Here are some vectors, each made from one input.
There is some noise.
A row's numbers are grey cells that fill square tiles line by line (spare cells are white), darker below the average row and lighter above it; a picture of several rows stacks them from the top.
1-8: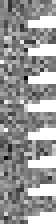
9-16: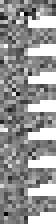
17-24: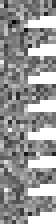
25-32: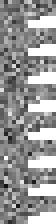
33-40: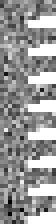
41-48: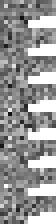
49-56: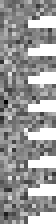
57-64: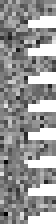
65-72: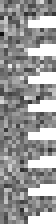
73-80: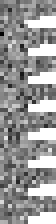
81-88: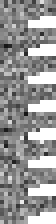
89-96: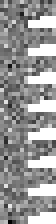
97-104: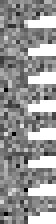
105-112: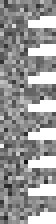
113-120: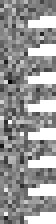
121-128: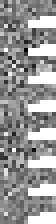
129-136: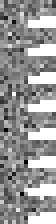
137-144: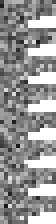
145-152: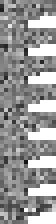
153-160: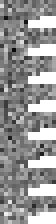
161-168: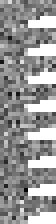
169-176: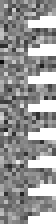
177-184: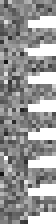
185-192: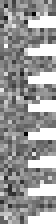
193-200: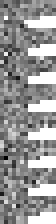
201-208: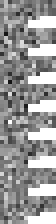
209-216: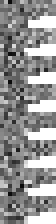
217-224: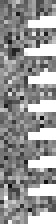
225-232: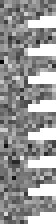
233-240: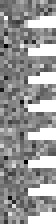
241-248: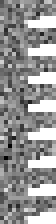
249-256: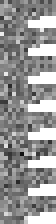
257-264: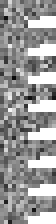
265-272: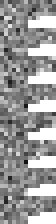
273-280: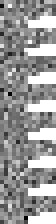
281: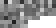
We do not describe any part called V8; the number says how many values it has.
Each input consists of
a node of a 9-node tree, a true/false value and a value of V8, together with either a point on a 6-point line, or a value of V8.
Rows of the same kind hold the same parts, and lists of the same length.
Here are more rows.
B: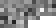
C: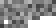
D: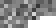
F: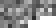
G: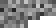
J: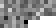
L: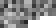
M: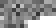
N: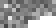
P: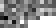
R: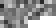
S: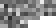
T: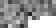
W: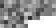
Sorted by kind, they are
B, C, F, G, J, L, P, S
D, M, N, R, T, W

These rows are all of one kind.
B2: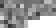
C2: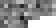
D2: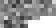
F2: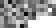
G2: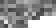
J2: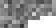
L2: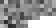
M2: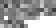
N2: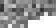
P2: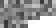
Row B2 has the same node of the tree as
F2 and L2.
